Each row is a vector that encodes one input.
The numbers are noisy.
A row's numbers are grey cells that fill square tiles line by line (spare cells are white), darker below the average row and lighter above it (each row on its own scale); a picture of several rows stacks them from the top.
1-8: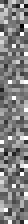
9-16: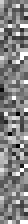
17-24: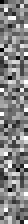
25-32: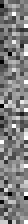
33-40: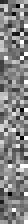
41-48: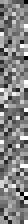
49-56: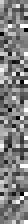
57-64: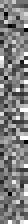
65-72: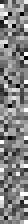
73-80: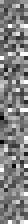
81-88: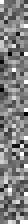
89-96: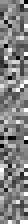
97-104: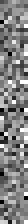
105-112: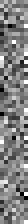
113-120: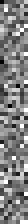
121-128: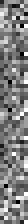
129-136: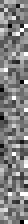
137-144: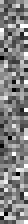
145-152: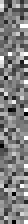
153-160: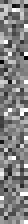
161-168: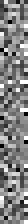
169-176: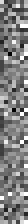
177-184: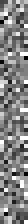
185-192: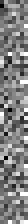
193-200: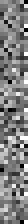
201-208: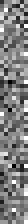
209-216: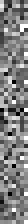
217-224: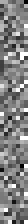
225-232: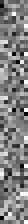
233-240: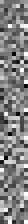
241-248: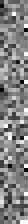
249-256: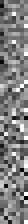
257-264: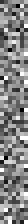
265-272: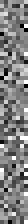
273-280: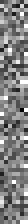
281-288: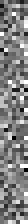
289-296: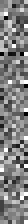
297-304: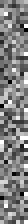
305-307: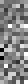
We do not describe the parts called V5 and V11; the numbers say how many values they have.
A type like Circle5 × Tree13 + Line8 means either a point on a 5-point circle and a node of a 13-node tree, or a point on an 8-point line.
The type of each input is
Bool × (Line6 + V5) + Line10 × V11.
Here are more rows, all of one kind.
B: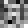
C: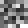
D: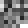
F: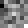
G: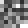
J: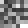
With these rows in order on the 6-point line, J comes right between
C and G.
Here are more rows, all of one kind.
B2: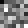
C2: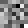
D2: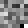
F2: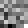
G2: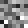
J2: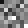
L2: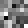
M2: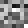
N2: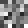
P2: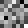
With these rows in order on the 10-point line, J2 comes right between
B2 and C2.
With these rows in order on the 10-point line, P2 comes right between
C2 and D2.
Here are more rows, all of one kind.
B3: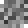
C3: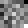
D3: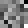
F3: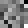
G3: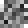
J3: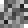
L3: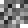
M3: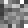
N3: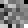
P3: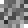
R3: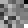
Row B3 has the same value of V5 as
P3 and R3.
